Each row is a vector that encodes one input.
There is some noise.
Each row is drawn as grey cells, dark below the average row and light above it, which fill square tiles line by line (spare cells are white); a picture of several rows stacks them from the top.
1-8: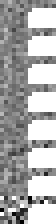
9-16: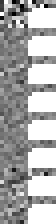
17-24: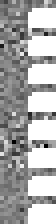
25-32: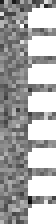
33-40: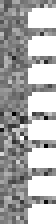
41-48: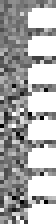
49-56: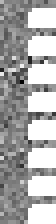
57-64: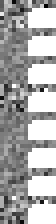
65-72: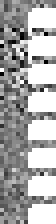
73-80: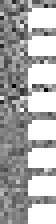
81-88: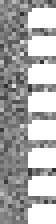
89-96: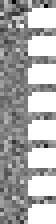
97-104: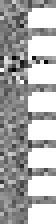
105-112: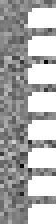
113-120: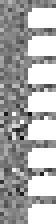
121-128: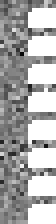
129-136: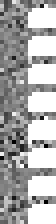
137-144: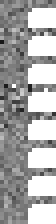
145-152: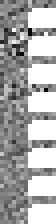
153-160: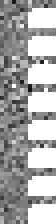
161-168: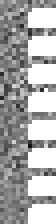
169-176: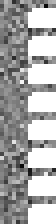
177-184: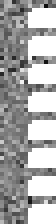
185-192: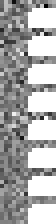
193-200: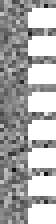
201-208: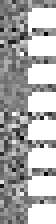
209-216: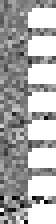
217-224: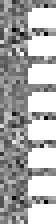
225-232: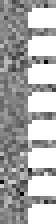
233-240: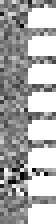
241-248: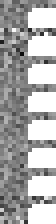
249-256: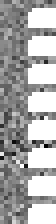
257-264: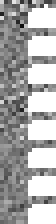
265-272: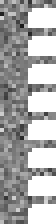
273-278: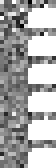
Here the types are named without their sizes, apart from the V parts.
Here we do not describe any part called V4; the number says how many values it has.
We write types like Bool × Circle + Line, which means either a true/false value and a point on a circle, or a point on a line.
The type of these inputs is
List(Line) + V4 × V4.
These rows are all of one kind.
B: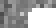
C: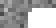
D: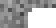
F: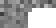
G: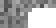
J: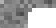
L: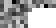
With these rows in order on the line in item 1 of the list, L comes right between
C and D.
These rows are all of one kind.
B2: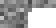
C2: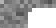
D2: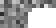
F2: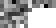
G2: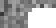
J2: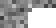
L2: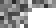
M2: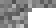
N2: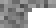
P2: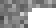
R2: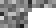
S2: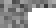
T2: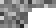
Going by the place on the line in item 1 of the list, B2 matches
N2, R2 and S2.
